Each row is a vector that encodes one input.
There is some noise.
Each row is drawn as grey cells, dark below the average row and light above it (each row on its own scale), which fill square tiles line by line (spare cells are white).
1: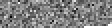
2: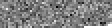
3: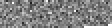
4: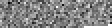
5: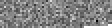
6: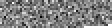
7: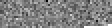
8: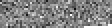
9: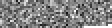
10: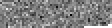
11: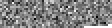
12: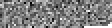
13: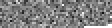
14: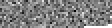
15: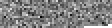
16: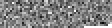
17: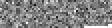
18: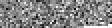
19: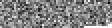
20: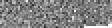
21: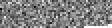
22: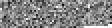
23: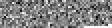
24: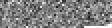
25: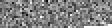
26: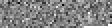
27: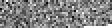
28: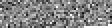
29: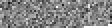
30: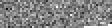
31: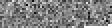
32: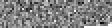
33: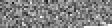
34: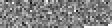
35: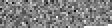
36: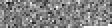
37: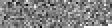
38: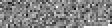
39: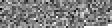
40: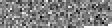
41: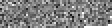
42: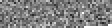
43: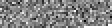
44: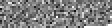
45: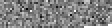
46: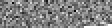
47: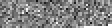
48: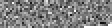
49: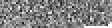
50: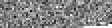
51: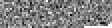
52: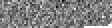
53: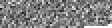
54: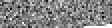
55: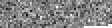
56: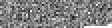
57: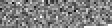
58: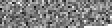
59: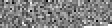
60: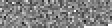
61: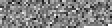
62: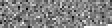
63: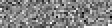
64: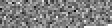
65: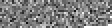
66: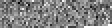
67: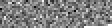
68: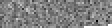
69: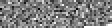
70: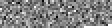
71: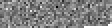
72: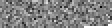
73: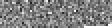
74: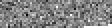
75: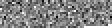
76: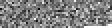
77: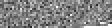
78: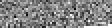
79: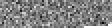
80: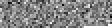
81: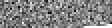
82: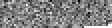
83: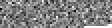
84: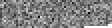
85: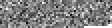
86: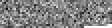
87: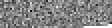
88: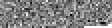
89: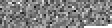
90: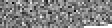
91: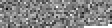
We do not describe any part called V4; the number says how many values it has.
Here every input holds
a list of up to two items, each a point on a 5-point line and a value of V4.
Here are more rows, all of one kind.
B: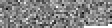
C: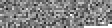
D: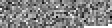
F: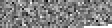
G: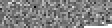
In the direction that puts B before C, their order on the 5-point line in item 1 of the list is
G, B, D, C, F.
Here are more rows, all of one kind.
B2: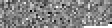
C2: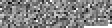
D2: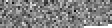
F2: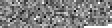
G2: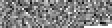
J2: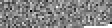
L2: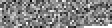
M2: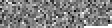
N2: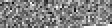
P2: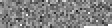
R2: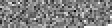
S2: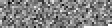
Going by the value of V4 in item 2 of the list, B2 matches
D2, F2 and S2.
